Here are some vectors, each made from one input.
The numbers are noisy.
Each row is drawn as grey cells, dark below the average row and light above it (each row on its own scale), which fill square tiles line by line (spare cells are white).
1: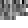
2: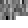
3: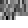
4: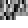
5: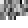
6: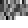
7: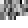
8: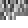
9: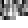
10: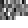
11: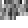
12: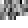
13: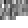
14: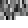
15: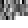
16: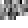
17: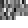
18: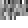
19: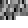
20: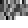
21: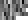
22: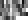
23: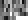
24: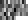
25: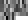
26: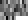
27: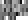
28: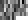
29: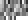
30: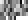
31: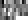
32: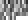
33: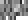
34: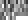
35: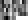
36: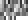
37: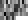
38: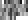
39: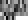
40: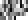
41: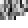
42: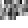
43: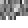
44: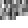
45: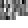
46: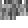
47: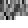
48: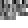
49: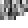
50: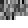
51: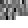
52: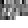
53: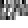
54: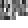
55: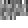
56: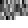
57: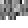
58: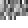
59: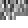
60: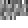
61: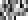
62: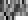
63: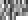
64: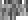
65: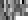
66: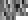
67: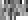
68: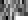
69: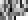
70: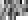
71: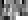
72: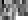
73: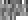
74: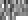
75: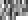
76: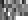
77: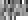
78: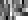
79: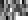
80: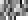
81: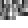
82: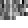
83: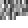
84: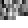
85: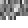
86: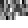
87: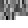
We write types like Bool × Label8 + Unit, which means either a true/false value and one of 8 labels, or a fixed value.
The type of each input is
Tree8 + Tree9 × Tree9.
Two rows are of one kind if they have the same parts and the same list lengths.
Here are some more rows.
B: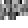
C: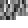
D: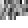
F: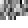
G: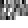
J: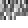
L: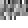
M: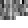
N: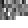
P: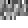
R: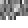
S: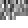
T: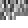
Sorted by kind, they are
B, D, F, J, L, P, R, S, T
C, G, M, N

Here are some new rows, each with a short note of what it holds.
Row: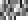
a node of an 8-node tree
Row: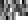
a node of each of two 9-node trees
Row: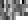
a node of each of two 9-node trees
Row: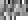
a node of an 8-node tree
